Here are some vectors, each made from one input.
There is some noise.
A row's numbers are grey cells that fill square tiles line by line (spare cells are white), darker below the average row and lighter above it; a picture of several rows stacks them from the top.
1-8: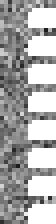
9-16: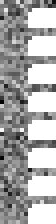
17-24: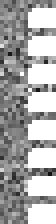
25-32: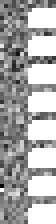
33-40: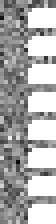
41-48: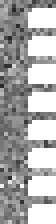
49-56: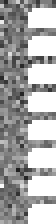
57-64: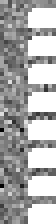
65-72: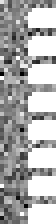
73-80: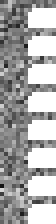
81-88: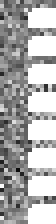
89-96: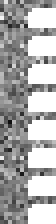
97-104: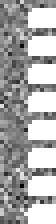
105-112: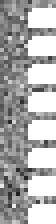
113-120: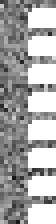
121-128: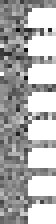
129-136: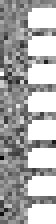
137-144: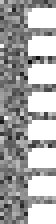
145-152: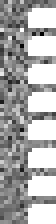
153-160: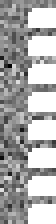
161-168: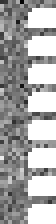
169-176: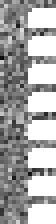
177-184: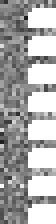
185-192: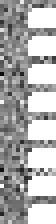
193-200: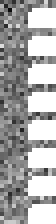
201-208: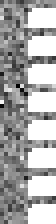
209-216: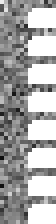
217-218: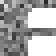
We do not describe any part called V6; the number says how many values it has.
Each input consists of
a value of V6, together with a list of up to two points on an 11-point line.
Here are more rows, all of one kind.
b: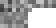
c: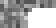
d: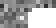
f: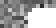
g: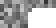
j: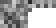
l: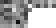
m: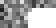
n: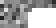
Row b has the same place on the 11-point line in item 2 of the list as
d and n.
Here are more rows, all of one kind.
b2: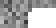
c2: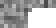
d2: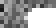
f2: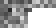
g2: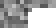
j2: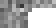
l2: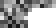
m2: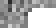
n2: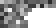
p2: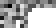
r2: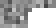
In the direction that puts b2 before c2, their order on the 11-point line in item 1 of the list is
b2, m2, r2, f2, c2, p2, g2, l2, j2, n2, d2.
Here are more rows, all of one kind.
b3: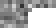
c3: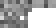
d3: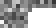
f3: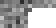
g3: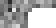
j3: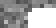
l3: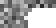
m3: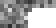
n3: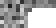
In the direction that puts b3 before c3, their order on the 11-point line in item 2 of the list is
j3, d3, b3, l3, c3, m3, n3, f3, g3.
